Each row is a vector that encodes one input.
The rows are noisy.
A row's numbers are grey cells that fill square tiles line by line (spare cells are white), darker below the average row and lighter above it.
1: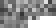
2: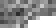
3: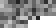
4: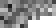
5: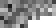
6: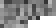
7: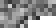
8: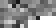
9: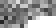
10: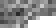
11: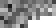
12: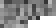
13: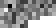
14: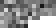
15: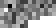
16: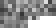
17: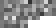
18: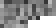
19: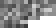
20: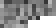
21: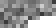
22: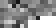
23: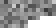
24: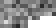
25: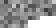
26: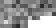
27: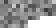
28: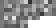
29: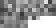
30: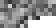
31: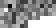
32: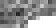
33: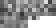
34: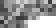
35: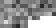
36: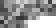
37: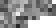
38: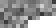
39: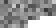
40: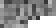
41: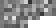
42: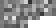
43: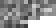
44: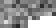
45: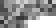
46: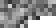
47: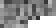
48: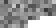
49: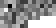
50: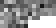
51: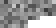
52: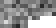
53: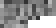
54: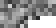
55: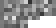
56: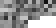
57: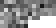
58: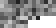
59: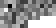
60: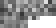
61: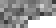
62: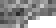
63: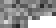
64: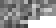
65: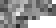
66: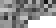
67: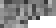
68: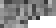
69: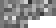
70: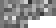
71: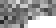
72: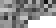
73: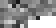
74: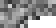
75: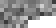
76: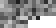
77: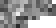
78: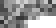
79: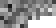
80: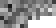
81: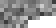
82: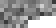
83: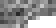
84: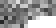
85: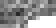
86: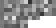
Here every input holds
a point on a 9-point circle and a true/false value.
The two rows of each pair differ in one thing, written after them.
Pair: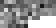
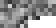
the place on the 9-point circle
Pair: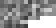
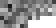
the true/false value
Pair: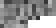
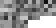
the place on the 9-point circle
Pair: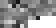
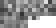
the place on the 9-point circle
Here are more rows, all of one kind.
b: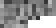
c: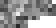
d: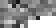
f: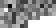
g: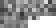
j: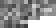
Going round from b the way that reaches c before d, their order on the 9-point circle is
b, c, g, j, f, d.
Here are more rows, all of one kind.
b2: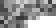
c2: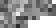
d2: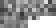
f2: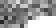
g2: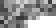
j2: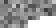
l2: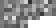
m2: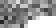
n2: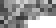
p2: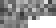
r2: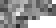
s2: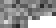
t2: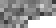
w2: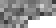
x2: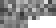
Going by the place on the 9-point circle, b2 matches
f2, g2, m2 and n2.
